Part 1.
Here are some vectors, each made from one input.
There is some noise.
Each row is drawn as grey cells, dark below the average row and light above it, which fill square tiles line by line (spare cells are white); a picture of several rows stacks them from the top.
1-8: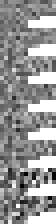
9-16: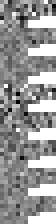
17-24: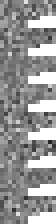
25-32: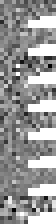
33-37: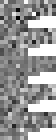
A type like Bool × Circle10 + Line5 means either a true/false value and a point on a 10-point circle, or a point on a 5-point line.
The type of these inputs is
Line6.
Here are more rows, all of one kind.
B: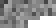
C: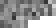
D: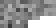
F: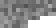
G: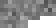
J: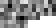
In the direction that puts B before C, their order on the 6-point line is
G, F, D, B, J, C.
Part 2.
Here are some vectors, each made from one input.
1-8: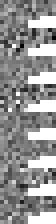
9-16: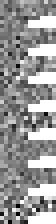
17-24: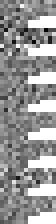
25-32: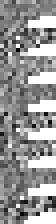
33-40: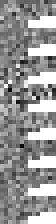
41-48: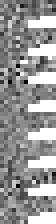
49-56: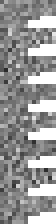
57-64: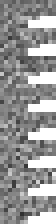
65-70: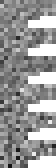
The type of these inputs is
Bool × Bool × Bool × Bool.
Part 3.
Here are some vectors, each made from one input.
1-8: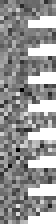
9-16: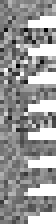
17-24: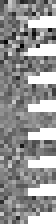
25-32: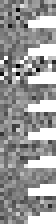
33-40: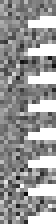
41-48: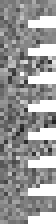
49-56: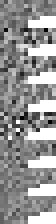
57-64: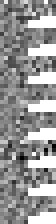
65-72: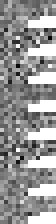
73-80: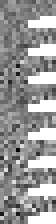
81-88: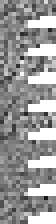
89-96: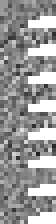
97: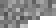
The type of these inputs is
Bool × Bool × Bool × Bool.
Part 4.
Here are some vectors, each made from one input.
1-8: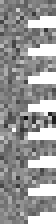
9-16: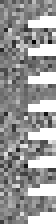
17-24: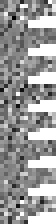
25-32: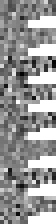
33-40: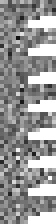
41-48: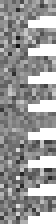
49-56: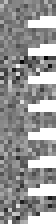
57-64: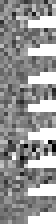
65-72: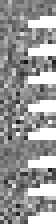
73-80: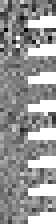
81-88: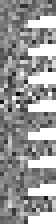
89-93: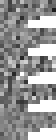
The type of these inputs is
Circle13.
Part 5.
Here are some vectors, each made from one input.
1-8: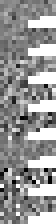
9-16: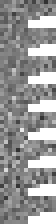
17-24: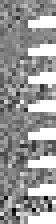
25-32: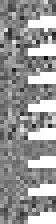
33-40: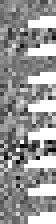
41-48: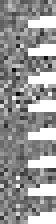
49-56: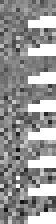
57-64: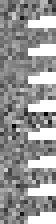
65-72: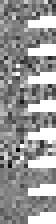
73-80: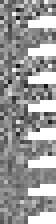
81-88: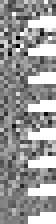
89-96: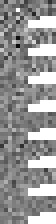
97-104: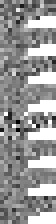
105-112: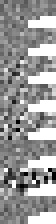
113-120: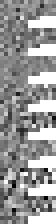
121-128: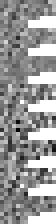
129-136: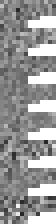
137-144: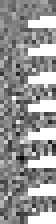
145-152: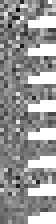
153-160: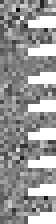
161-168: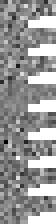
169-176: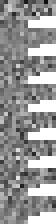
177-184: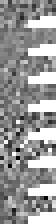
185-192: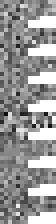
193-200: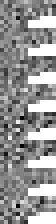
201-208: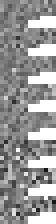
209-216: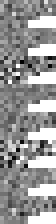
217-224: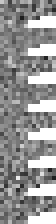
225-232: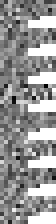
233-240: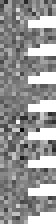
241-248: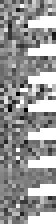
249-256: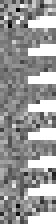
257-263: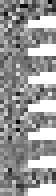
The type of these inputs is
Circle13.
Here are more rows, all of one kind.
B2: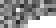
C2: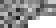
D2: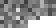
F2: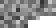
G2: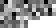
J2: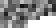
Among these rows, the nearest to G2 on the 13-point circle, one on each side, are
B2 and C2.
